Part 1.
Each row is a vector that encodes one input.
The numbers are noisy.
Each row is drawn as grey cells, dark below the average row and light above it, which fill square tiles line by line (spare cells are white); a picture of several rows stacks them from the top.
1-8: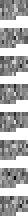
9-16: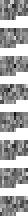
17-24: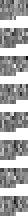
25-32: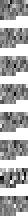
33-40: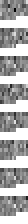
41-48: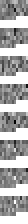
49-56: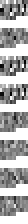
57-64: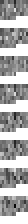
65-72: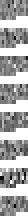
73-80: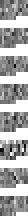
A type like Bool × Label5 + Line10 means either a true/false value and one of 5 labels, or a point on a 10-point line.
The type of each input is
List2(Circle10).
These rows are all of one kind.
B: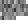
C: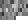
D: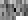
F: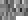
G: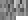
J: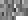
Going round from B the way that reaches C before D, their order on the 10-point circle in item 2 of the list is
B, G, F, C, J, D.
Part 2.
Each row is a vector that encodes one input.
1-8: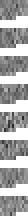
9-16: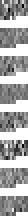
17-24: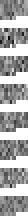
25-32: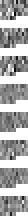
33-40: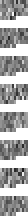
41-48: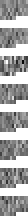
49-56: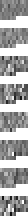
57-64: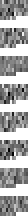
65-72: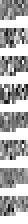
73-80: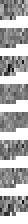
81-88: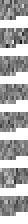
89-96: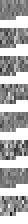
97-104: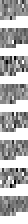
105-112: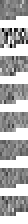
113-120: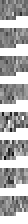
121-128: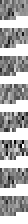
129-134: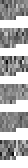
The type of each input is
Line3 × Line5 + Line15.
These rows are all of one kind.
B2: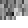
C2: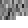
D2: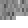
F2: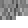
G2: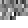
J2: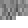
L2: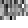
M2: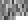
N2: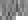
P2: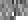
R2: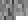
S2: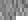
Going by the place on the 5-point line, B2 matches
C2, L2, R2 and S2.
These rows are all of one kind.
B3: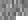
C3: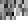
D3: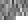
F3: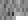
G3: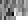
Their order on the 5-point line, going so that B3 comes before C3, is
D3, G3, B3, C3, F3.
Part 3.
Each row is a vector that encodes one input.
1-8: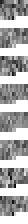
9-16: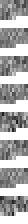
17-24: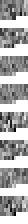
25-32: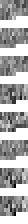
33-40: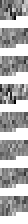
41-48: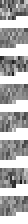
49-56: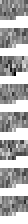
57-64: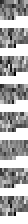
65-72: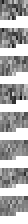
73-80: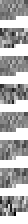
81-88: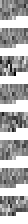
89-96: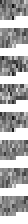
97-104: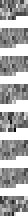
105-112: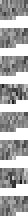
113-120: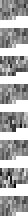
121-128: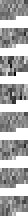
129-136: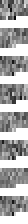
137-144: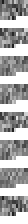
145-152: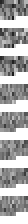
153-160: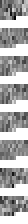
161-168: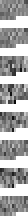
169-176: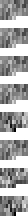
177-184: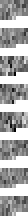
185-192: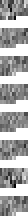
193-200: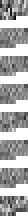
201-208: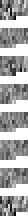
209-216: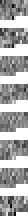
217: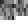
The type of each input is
Bool × Bool × Bool + Circle9.
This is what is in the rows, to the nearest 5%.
About 40% of them hold a point on a 9-point circle. The rest hold three true/false values.
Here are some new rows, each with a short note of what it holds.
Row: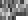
a point on a 9-point circle
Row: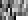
a point on a 9-point circle
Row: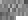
three true/false values
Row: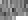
three true/false values
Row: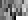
a point on a 9-point circle
